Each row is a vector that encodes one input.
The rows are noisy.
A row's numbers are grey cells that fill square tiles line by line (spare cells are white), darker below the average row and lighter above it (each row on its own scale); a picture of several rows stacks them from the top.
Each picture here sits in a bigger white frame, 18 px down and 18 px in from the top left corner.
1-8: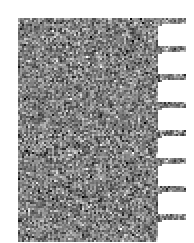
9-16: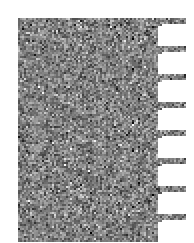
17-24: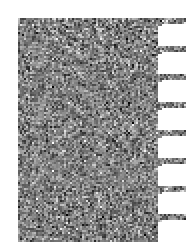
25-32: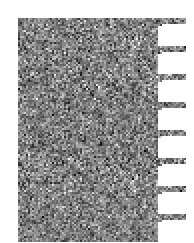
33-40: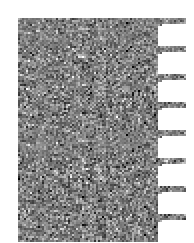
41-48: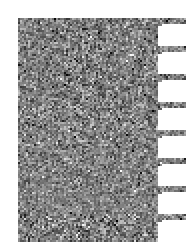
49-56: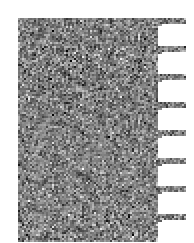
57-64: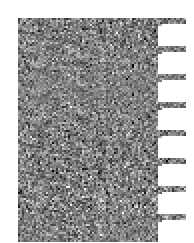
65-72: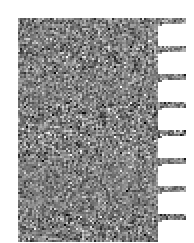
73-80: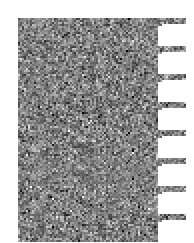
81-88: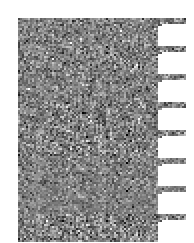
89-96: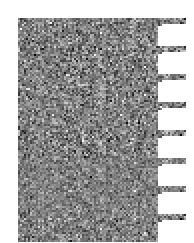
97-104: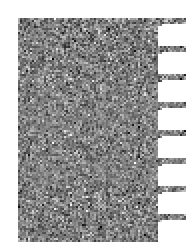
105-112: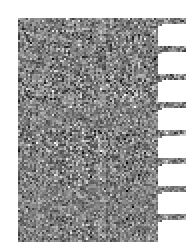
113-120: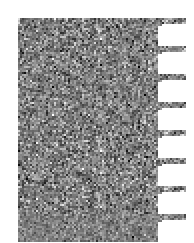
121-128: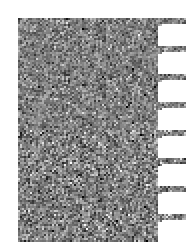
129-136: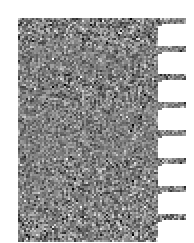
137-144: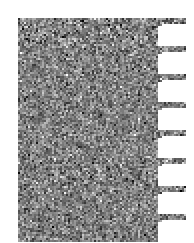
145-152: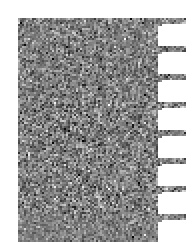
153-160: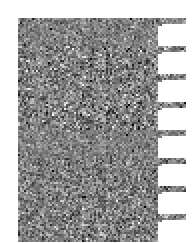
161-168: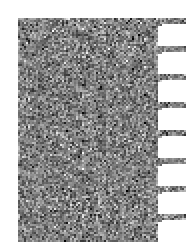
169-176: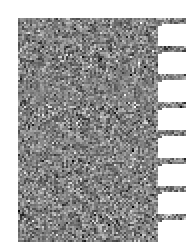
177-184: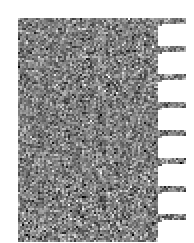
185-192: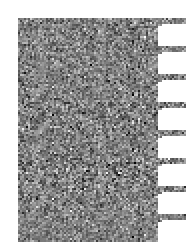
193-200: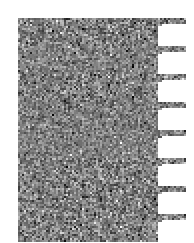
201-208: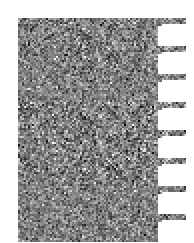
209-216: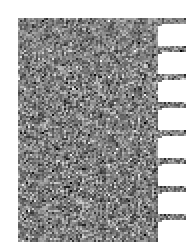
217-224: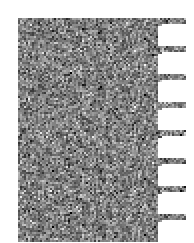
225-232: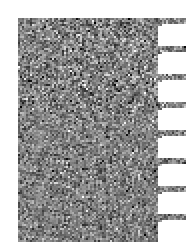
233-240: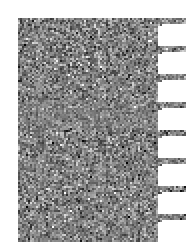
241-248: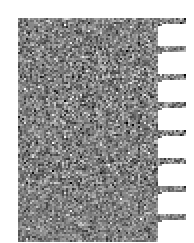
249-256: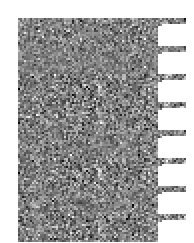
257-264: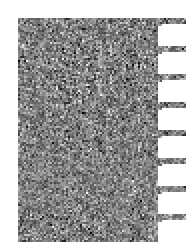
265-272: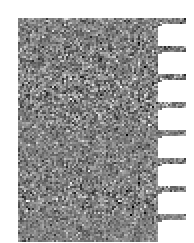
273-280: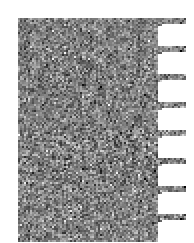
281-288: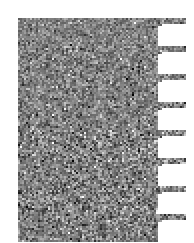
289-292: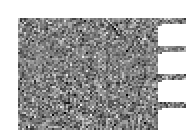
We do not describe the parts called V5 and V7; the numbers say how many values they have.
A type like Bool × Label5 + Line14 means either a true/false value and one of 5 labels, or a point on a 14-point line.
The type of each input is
Bool × (Line18 + V5) × V7 + Tree12.
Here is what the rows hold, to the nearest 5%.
About 25% of them hold a node of a 12-node tree. The rest hold a true/false value and a value of V7, together with either a point on an 18-point line, or a value of V5.
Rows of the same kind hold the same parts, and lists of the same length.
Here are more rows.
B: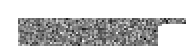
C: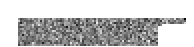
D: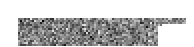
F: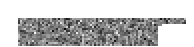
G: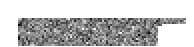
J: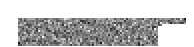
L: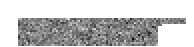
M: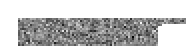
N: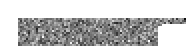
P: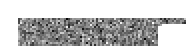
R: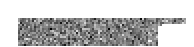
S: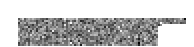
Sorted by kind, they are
B, F, P
C, D, J, N, R, S
G, L, M

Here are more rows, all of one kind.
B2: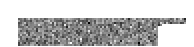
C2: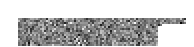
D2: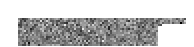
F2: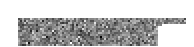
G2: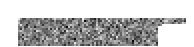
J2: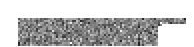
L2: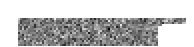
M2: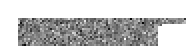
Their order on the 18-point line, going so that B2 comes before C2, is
J2, G2, B2, L2, C2, D2, F2, M2.
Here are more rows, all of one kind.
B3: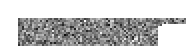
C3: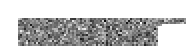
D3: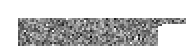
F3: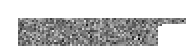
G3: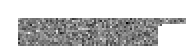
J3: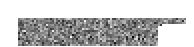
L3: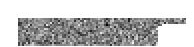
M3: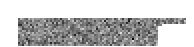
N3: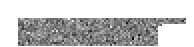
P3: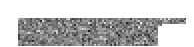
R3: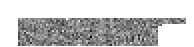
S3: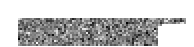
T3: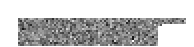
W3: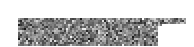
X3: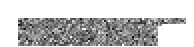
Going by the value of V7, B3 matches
F3, N3, P3 and S3.
